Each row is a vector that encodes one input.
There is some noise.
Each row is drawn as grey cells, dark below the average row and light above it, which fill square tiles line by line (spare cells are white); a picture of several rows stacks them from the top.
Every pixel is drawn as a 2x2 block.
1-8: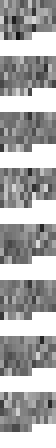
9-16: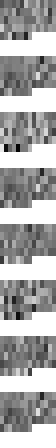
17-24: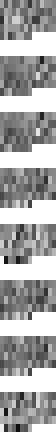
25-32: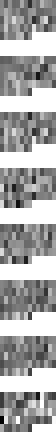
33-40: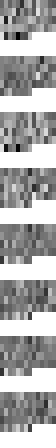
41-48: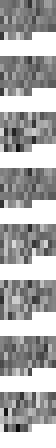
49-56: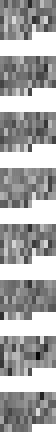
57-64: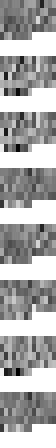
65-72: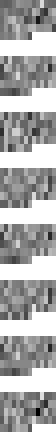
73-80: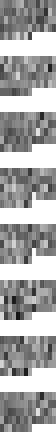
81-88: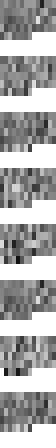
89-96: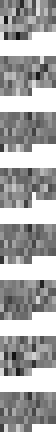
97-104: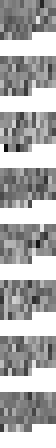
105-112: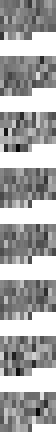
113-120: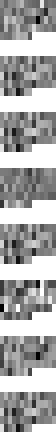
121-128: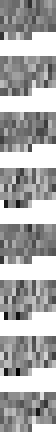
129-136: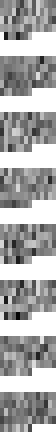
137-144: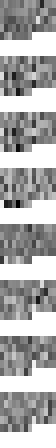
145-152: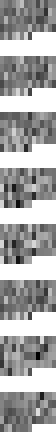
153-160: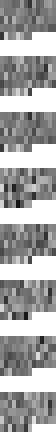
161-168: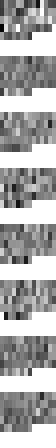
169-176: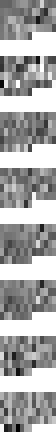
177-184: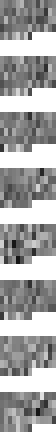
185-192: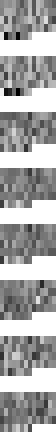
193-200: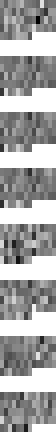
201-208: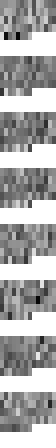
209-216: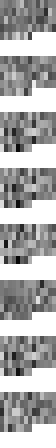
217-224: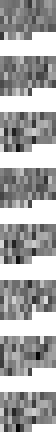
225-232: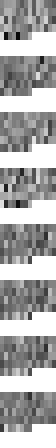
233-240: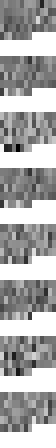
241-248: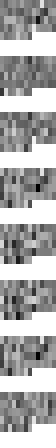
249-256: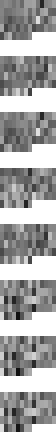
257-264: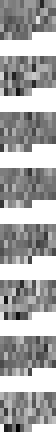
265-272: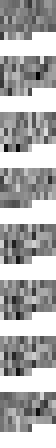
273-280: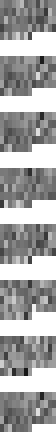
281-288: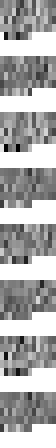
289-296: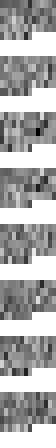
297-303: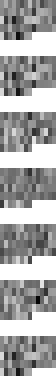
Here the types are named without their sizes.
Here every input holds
a list of points on a line.
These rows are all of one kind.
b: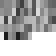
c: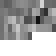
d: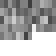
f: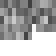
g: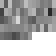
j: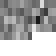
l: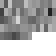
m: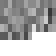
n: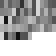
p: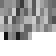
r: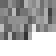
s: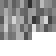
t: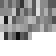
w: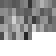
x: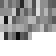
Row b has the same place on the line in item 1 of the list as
n, p, t and x.
